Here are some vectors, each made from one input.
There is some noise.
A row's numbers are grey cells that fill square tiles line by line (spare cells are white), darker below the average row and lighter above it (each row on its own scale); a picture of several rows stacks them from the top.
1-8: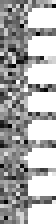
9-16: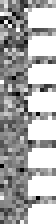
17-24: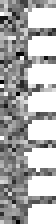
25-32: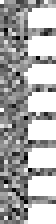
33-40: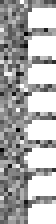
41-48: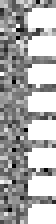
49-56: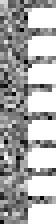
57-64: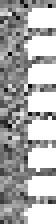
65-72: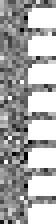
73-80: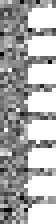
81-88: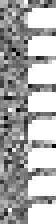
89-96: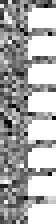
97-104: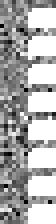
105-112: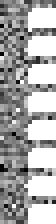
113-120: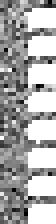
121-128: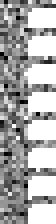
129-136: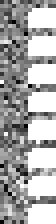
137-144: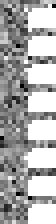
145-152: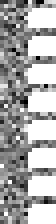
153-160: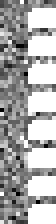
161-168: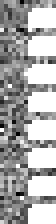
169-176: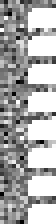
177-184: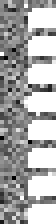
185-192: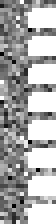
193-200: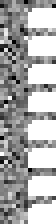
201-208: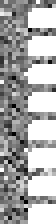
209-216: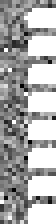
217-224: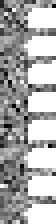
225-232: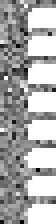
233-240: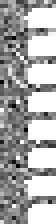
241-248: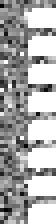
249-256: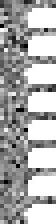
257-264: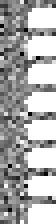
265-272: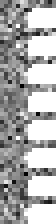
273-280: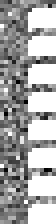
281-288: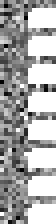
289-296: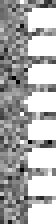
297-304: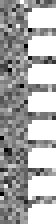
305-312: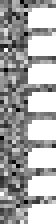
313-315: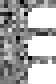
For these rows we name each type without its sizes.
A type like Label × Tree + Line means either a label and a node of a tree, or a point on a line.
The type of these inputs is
(Bool × Bool × Bool × Bool + Unit) × Label × Line.
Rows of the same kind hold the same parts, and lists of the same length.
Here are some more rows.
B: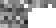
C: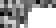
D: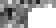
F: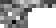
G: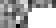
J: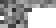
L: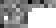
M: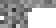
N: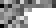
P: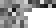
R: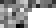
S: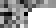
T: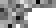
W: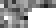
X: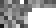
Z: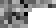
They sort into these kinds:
B, C, D, F, G, J, L, M, N, P, R, T, W, X
S, Z

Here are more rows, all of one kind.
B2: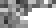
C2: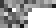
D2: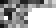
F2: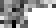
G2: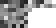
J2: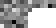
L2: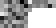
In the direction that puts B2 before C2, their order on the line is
F2, B2, C2, J2, G2, L2, D2.
